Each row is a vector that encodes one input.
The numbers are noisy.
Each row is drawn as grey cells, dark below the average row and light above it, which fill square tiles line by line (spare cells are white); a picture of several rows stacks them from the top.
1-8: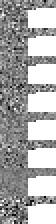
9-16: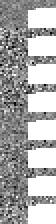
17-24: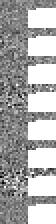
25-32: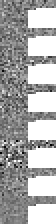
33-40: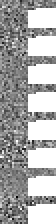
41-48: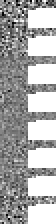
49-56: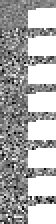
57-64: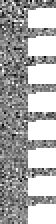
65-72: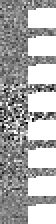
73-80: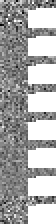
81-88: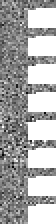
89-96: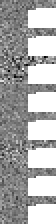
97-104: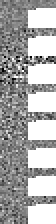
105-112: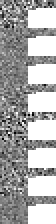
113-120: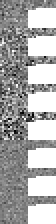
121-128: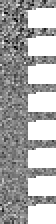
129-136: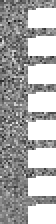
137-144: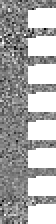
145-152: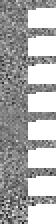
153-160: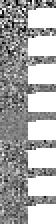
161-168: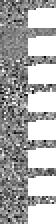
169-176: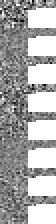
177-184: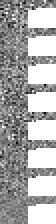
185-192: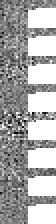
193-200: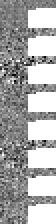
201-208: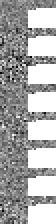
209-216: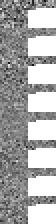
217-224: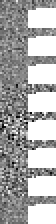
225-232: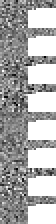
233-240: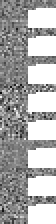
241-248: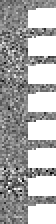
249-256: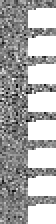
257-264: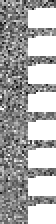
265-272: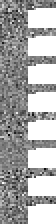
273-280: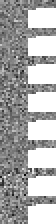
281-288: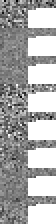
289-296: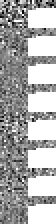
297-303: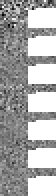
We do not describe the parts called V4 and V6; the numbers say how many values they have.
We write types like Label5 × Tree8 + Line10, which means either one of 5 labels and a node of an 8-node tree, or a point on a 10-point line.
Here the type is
(Bool × Tree10 + List2(V4)) × V6 + Line8.
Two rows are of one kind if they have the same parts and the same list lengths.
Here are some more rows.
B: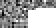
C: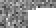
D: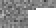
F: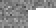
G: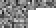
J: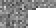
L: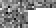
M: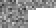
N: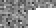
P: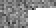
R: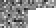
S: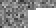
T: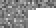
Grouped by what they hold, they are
B, F, M, R
C, D
G, T
J, N, P
L, S

